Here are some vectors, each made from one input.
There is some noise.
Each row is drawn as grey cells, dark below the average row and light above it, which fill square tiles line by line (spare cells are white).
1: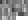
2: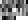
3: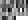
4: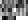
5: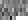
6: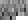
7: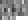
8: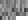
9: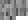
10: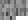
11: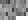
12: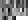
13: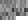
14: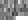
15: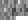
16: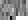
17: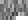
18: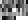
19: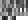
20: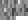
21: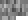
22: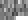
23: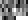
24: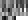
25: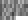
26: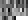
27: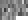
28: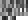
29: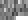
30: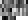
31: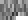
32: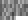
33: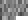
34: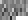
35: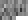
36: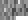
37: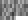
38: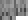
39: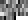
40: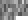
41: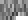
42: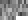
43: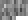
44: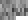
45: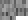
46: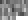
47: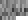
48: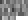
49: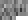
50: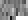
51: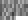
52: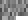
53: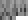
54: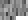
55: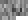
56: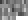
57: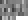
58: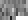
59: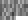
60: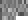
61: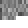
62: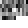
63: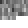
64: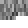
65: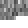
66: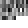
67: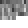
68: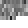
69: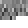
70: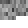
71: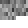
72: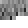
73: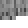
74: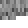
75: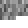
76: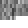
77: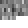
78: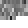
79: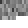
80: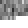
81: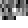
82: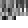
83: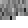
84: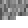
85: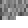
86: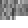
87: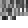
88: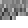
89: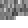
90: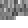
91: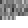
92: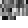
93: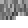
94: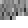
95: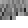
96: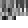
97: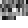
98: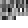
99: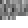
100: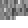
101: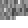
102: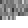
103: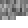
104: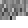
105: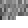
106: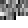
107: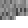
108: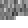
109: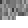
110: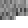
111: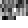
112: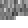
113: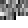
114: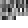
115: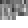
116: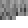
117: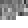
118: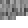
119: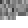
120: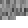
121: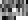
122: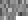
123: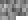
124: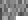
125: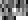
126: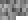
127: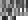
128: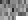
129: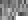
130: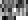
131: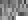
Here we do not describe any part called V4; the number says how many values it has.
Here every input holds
either a true/false value and a value of V4, or a list of up to three points on a 5-point line.
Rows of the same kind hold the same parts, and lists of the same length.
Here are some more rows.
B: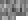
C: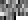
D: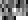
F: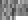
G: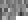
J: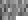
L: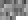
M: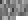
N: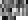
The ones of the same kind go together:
B, G, L
C
D, N
F
J, M

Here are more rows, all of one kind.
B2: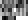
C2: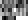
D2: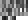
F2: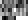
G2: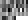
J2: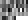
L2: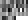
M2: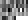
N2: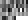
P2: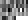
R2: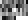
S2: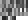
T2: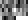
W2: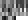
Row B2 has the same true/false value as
C2, F2, R2 and T2.
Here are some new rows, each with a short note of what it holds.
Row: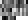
a true/false value and a value of V4
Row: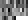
a true/false value and a value of V4
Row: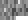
a list of one item
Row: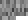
a list of three items
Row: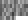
a list of one item
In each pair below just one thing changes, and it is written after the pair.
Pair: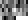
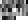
the value of V4
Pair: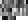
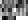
the value of V4
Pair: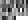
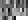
the value of V4
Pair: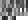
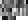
the true/false value
